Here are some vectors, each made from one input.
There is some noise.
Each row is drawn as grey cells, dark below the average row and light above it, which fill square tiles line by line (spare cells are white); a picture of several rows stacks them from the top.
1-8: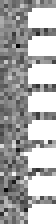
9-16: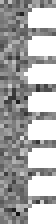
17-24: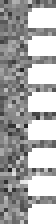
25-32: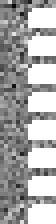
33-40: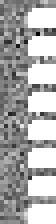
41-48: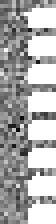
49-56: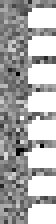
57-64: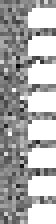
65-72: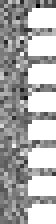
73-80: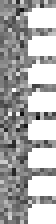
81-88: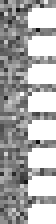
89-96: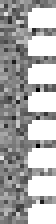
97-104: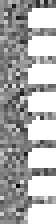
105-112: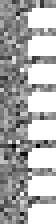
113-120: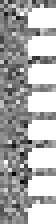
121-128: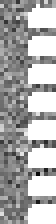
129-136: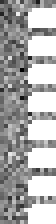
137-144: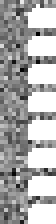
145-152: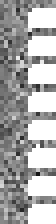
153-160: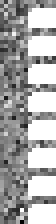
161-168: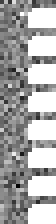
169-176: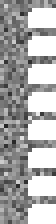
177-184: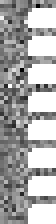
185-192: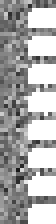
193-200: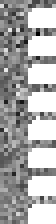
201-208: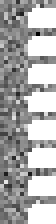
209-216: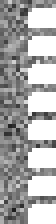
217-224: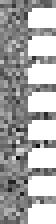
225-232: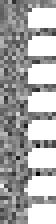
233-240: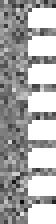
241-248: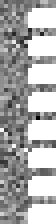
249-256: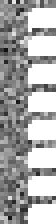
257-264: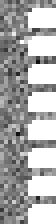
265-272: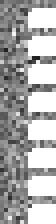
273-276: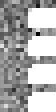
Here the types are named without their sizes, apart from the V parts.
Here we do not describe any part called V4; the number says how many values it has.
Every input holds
a point on a circle, together with a list of items, each either a point on a line, or a value of V4.
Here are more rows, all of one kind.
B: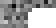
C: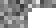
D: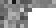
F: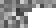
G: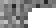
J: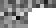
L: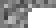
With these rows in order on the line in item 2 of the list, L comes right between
B and G.
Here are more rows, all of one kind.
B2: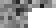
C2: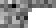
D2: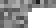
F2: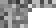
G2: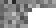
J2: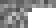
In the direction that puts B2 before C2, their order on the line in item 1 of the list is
J2, D2, B2, C2, G2, F2.
